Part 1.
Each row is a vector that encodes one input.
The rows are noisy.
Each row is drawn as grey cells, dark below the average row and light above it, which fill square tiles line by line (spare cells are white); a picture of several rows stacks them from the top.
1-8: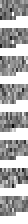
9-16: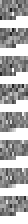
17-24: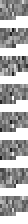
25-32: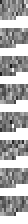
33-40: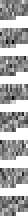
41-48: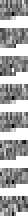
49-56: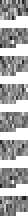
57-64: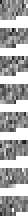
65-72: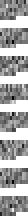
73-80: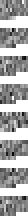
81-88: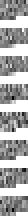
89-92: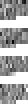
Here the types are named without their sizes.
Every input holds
either a point on a circle, or a point on a line.
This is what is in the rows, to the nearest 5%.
About 65% of them hold a point on a circle. The rest hold a point on a line.
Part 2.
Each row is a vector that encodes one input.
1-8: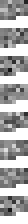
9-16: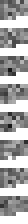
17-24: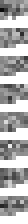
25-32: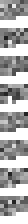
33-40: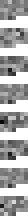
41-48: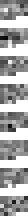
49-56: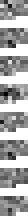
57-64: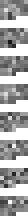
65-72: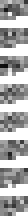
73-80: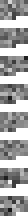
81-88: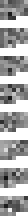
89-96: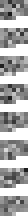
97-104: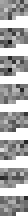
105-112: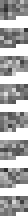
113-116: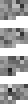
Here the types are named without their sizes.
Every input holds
a point on a line, together with either a fixed value, or four true/false values.
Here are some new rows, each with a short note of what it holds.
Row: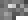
a point on a line and four true/false values
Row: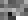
a point on a line
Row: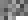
a point on a line and four true/false values
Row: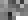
a point on a line
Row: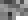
a point on a line
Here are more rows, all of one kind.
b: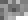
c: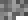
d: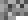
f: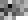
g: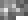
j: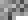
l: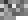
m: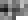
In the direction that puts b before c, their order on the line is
f, b, l, j, m, g, c, d.
